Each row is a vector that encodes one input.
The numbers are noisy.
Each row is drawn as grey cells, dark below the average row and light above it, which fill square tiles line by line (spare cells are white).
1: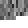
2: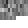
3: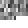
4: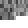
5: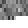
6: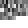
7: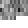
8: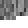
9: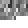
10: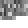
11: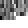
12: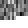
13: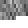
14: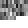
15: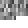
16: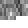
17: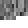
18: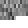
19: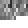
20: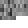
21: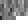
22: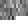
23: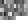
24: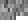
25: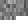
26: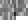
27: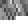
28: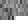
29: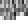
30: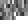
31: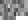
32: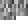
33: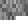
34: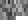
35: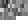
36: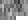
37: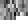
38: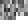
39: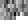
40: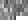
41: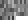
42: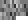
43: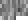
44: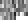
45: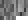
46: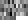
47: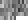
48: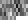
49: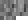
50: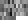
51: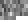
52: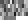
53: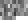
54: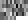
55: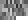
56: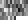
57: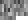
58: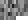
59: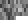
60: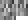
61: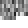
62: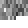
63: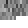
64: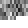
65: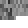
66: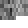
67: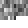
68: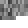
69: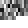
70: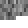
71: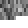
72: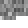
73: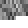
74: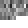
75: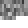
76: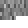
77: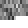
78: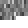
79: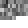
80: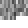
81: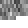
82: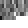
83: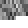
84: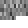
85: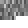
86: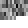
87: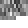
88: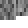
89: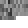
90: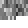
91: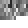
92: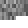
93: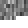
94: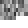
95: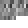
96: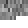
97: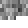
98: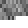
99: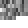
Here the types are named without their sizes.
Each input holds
either three true/false values, or a list of points on a circle.
